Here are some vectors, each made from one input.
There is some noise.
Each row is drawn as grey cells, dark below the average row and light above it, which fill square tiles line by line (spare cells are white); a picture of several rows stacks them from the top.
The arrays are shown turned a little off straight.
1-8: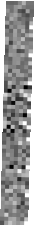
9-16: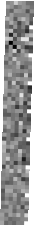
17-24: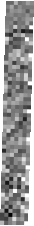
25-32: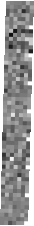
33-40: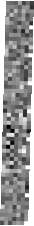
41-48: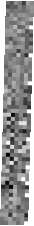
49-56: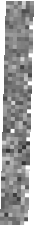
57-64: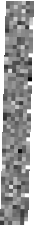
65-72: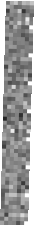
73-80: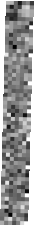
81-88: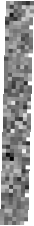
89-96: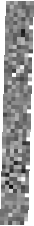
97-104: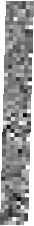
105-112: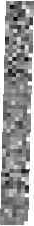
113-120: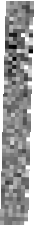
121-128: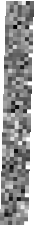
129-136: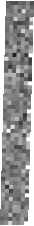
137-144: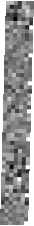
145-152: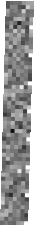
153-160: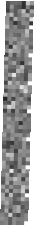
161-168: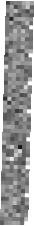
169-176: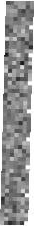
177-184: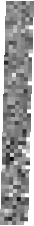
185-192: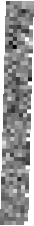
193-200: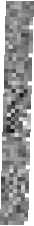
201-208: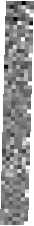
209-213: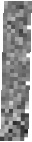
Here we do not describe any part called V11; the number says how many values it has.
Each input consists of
two values of V11, together with either one of 5 labels, or five true/false values.
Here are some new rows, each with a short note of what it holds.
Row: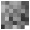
five true/false values and two values of V11
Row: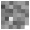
five true/false values and two values of V11
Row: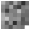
five true/false values and two values of V11
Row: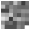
five true/false values and two values of V11
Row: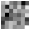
one of 5 labels and two values of V11
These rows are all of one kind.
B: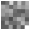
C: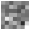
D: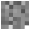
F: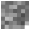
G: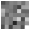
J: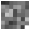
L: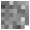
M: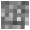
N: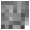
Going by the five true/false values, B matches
D and F.
